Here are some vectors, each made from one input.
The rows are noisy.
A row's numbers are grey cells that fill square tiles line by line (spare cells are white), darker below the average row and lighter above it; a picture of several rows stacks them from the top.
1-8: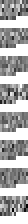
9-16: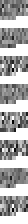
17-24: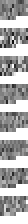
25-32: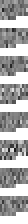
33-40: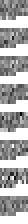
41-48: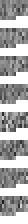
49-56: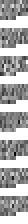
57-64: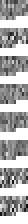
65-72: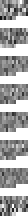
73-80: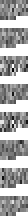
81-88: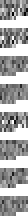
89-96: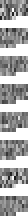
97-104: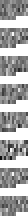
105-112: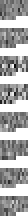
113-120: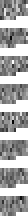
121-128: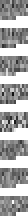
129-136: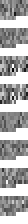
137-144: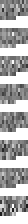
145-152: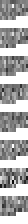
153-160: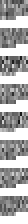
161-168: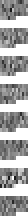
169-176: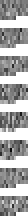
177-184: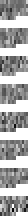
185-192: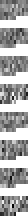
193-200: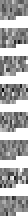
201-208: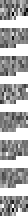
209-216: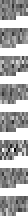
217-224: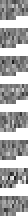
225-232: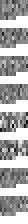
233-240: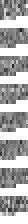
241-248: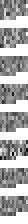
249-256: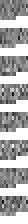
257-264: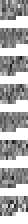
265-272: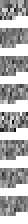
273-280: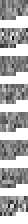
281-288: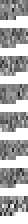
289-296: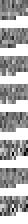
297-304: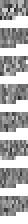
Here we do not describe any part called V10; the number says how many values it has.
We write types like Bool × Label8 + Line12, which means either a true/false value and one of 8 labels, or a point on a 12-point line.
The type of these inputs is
Bool × V10 + List2(Circle6 + Line7).
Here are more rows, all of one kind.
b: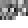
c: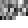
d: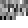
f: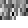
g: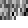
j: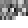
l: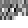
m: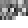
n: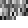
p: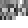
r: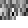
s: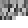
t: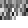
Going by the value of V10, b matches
c, j, m and r.
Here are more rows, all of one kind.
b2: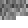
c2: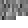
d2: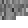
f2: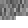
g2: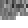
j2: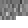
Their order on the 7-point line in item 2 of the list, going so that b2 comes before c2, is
f2, j2, g2, b2, d2, c2.
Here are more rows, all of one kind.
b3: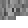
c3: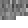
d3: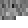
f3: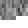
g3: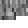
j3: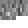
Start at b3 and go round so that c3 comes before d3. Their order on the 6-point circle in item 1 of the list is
b3, g3, c3, d3, j3, f3.
